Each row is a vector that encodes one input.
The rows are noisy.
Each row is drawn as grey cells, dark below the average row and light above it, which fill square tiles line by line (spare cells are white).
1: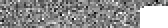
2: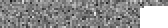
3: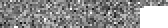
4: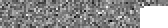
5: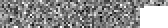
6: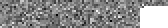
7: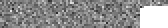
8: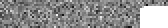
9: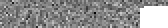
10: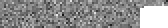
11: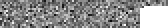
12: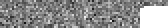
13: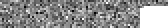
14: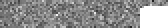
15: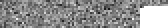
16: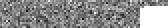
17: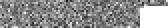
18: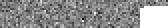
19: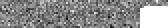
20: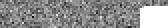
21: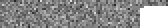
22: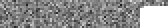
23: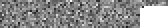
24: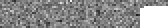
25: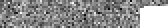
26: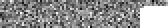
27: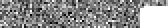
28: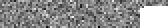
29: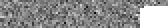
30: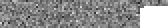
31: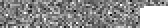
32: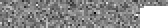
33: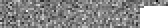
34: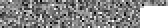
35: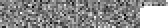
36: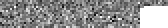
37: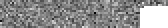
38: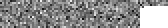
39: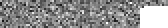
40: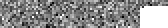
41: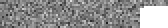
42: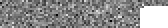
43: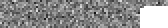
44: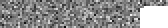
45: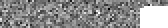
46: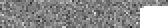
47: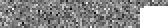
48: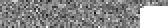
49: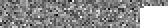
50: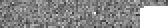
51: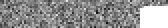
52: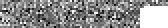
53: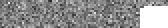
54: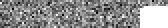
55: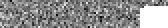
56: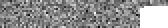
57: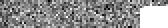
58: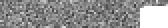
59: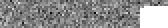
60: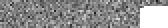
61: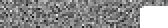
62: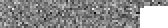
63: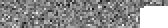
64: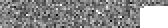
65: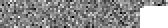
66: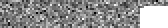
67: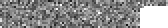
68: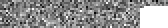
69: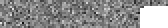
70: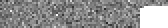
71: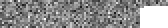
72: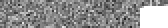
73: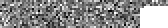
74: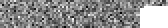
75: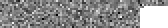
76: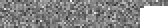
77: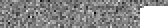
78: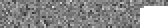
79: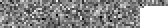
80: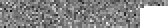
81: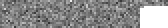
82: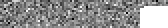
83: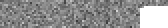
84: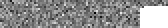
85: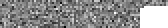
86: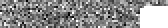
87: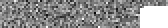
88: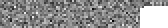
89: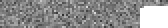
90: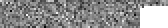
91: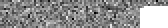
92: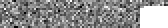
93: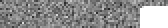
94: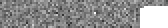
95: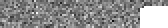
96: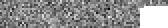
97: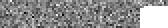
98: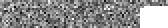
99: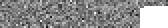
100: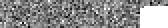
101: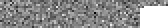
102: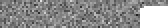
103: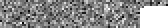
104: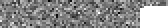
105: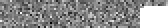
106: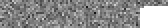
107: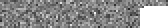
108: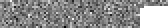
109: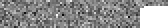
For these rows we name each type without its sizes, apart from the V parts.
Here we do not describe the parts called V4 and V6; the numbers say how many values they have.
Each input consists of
a point on a line and a value of V6, together with either four true/false values, or a value of V4.
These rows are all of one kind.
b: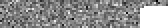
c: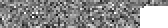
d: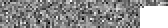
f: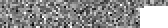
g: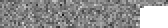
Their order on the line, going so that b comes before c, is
b, g, f, d, c.
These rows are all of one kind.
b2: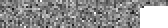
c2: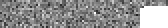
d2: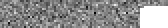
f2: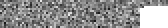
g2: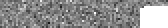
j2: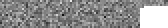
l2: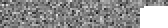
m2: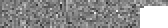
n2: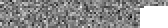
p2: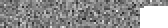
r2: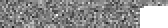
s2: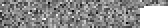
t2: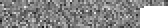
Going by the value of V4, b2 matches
f2, g2 and j2.
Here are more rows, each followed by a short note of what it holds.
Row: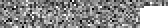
a point on a line, a value of V4 and a value of V6
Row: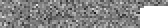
a point on a line, four true/false values and a value of V6
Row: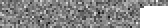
a point on a line, four true/false values and a value of V6
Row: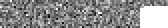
a point on a line, four true/false values and a value of V6
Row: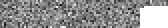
a point on a line, a value of V4 and a value of V6
